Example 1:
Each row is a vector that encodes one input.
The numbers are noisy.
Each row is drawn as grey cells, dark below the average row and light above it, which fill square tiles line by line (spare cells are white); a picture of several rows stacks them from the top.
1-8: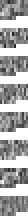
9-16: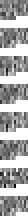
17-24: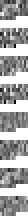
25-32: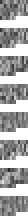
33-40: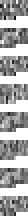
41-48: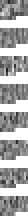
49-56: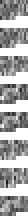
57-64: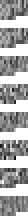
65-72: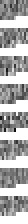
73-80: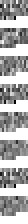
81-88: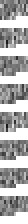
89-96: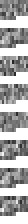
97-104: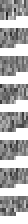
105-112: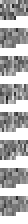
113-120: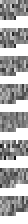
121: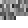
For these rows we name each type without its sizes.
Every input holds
a node of a tree.
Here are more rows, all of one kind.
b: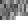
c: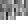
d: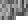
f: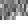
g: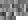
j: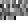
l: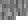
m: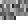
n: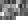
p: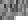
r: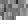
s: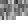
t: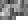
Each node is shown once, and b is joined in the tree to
f and p.
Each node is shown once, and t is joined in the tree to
d and n.
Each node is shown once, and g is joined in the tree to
l and m.
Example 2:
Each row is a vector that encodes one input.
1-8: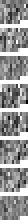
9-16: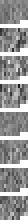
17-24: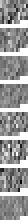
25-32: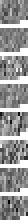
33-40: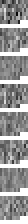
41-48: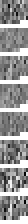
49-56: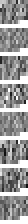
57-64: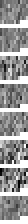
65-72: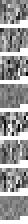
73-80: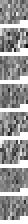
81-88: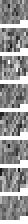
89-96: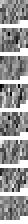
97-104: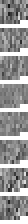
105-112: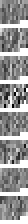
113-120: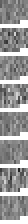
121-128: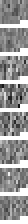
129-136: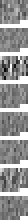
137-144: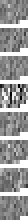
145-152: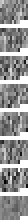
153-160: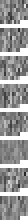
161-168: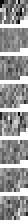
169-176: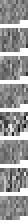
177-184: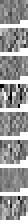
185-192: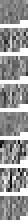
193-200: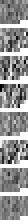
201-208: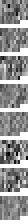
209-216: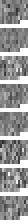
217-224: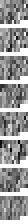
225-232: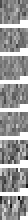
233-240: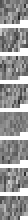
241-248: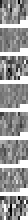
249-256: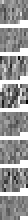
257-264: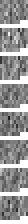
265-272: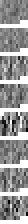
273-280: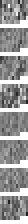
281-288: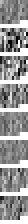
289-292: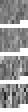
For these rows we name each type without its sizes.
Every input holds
a node of a tree.
